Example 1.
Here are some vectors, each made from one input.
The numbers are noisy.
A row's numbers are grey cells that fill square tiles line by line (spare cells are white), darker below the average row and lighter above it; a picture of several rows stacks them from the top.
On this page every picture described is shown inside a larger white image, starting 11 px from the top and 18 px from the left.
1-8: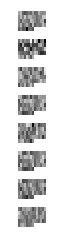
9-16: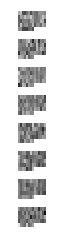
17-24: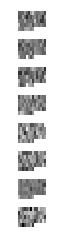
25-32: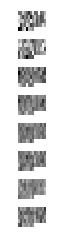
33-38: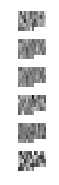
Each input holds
either a fixed value, or a node of a 7-node tree.
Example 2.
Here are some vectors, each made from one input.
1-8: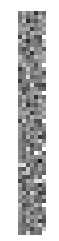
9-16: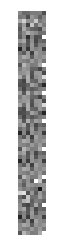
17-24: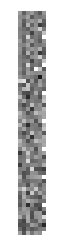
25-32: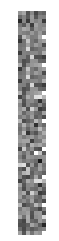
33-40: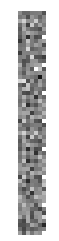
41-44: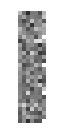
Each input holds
a point on a 9-point circle.
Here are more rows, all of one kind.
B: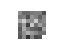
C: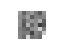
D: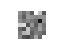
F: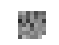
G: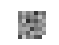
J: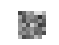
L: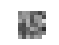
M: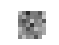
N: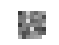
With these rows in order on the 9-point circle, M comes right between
C and F.
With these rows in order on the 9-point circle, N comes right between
J and L.
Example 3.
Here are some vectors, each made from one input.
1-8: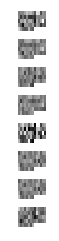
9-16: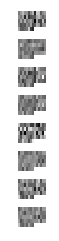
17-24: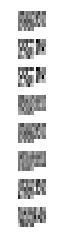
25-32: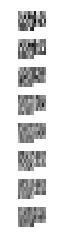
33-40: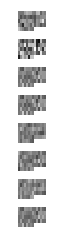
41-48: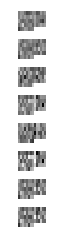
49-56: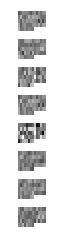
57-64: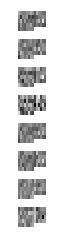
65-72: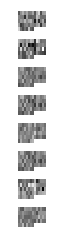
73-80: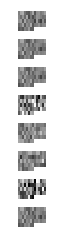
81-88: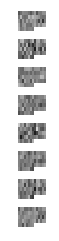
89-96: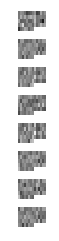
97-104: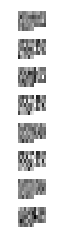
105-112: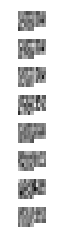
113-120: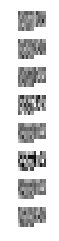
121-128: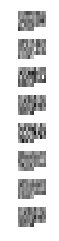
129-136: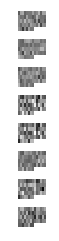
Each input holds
either a fixed value, or three true/false values.
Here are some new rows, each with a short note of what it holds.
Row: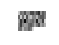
a fixed value
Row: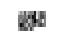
a fixed value
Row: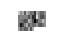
a fixed value
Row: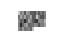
a fixed value
